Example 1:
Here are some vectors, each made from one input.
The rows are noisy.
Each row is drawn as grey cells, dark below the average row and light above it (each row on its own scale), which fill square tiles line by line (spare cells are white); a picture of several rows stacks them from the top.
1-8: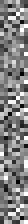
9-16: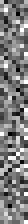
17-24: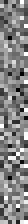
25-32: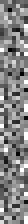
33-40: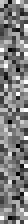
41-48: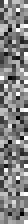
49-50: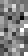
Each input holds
one of 10 labels.
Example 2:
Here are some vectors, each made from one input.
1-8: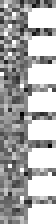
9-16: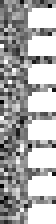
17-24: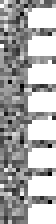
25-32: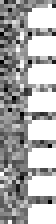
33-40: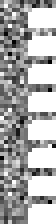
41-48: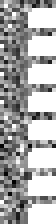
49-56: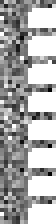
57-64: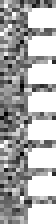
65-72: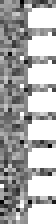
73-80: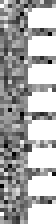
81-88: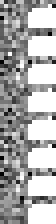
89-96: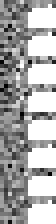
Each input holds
four true/false values.
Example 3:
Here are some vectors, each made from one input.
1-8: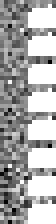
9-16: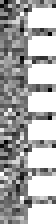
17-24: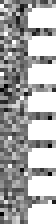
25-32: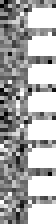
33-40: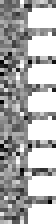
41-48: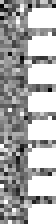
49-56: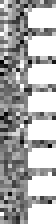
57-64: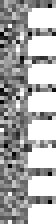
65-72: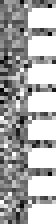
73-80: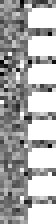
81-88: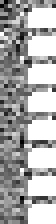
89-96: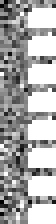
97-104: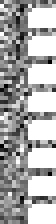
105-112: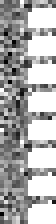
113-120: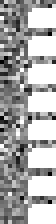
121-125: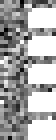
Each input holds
four true/false values.
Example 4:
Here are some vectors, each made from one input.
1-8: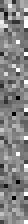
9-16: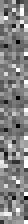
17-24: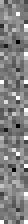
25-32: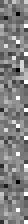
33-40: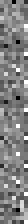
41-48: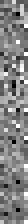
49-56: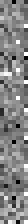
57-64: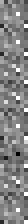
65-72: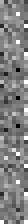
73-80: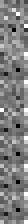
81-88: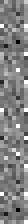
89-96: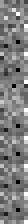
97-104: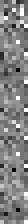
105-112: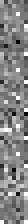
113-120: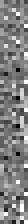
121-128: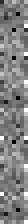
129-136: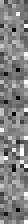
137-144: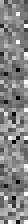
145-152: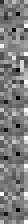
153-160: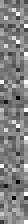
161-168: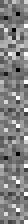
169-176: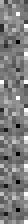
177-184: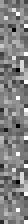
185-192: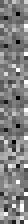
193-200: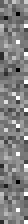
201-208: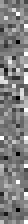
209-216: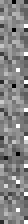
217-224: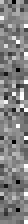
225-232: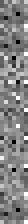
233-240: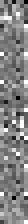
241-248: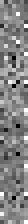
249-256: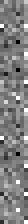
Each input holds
either a point on an 11-point circle, or a fixed value.
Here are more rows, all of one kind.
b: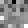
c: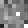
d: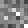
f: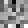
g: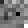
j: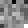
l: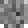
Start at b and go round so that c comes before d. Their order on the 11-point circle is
b, j, c, d, g, l, f.
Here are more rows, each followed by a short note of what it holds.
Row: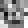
a fixed value
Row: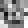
a fixed value
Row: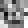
a fixed value
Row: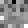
a point on an 11-point circle
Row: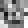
a fixed value
